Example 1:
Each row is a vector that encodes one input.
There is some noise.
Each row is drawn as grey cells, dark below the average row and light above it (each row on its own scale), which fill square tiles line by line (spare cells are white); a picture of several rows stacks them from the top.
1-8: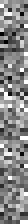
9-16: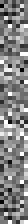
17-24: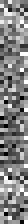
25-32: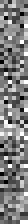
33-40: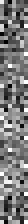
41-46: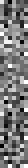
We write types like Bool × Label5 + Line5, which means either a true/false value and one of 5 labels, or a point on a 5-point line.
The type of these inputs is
Line9.
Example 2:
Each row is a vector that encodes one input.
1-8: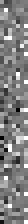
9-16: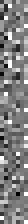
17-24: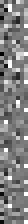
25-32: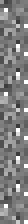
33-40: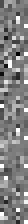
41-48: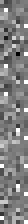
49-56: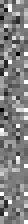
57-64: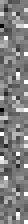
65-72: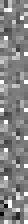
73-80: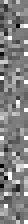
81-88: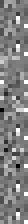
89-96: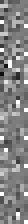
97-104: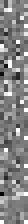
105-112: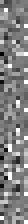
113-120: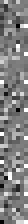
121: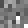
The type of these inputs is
Label12.
